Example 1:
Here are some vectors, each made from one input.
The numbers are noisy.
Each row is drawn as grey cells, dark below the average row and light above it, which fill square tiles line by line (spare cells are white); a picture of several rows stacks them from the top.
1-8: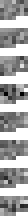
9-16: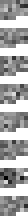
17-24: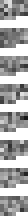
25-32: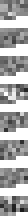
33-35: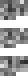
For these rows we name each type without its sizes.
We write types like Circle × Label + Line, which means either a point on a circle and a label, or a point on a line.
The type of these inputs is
Bool × Bool × Bool + Line.
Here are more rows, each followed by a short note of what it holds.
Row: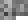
three true/false values
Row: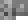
three true/false values
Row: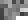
three true/false values
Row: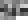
three true/false values
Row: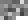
a point on a line
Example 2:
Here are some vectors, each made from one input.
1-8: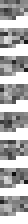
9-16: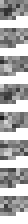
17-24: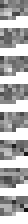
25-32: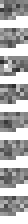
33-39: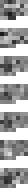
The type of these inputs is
Line4 + Line6.
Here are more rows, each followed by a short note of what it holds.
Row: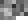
a point on a 4-point line
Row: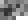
a point on a 6-point line
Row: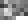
a point on a 4-point line
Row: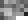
a point on a 4-point line
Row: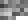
a point on a 4-point line
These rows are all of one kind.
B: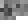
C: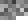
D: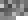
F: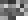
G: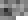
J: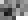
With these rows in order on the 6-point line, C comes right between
F and G.
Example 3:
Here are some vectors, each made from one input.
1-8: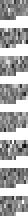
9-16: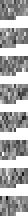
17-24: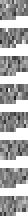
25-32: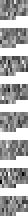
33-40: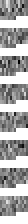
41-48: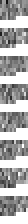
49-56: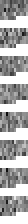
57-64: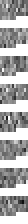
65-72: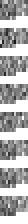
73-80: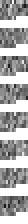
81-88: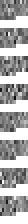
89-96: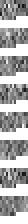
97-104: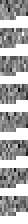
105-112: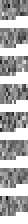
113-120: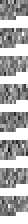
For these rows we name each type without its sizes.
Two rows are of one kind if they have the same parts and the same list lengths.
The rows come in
2 kinds.
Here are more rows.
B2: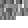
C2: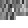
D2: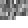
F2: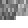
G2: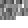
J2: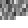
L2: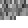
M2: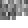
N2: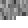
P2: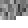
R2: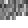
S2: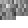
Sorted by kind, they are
B2, D2, F2, G2, J2, M2, S2
C2, L2, N2, P2, R2

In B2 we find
a label.
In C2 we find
a label and a point on each of two lines.
